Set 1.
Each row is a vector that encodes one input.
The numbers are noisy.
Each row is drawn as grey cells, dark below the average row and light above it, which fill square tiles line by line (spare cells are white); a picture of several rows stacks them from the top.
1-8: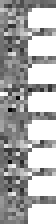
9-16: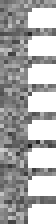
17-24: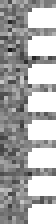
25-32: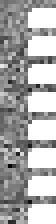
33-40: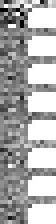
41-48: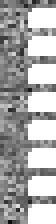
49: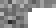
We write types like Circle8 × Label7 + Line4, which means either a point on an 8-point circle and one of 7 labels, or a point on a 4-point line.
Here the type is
Label8.
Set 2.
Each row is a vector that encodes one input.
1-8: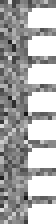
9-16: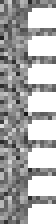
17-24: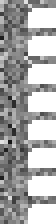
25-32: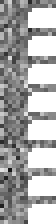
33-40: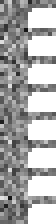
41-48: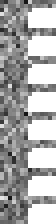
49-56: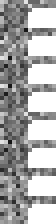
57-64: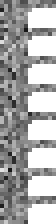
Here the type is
Circle8.
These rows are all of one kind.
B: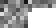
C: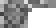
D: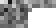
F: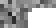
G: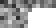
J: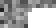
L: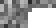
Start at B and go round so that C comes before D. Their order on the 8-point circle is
B, G, L, C, D, F, J.
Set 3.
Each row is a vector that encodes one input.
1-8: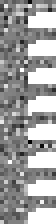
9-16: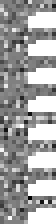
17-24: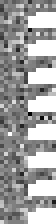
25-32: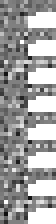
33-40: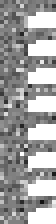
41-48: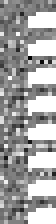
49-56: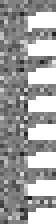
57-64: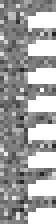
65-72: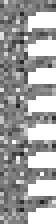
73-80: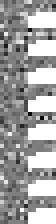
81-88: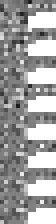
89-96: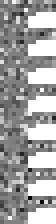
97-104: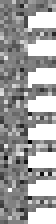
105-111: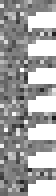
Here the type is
Bool × Bool × Bool × Bool.
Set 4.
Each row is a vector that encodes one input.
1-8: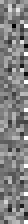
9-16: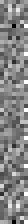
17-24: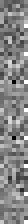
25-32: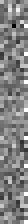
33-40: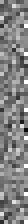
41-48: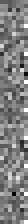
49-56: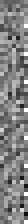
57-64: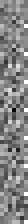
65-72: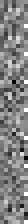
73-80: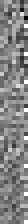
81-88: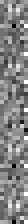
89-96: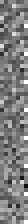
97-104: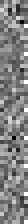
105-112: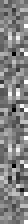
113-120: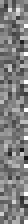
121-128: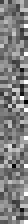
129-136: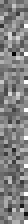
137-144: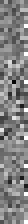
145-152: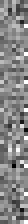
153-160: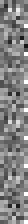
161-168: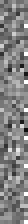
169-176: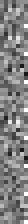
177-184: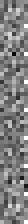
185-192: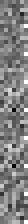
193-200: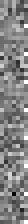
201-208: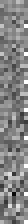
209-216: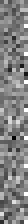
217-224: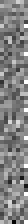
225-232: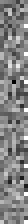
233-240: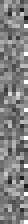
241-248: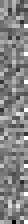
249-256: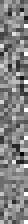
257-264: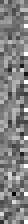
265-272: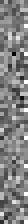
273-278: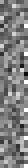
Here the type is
Line9.
